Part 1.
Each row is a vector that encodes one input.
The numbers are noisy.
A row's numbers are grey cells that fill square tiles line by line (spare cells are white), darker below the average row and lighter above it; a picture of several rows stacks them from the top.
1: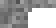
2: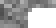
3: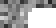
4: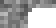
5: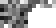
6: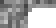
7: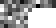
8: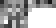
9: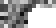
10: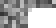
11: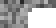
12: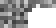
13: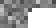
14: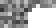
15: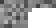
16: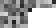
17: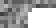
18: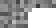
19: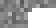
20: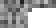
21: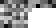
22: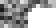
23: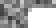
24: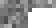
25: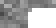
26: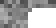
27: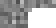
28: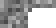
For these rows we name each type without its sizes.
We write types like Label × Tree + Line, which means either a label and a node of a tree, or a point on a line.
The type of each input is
Circle.
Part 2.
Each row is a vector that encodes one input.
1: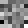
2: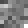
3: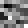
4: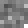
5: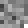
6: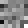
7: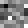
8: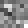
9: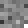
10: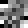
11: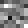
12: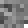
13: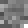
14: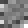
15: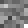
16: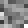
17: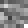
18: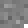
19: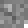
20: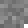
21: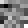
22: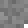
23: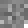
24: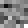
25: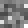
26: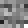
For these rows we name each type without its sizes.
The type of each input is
Line.
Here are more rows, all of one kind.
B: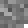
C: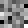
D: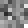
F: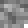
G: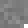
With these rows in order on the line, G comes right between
B and C.
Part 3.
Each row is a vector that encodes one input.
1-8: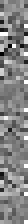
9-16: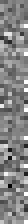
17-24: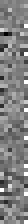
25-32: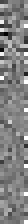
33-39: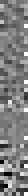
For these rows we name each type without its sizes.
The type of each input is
Bool × Bool × Bool.
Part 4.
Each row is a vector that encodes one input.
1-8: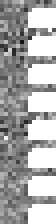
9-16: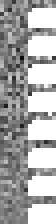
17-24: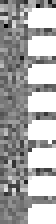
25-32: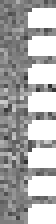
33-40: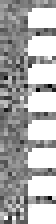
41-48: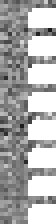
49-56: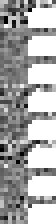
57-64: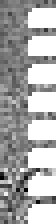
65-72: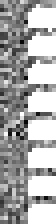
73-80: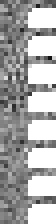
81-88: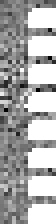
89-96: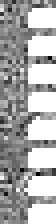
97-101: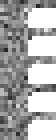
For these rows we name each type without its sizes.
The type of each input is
Circle + Unit.
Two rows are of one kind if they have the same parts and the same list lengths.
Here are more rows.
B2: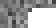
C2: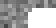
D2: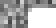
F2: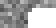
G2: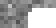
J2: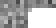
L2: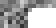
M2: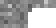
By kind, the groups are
B2, C2, D2, F2, G2, J2, M2
L2

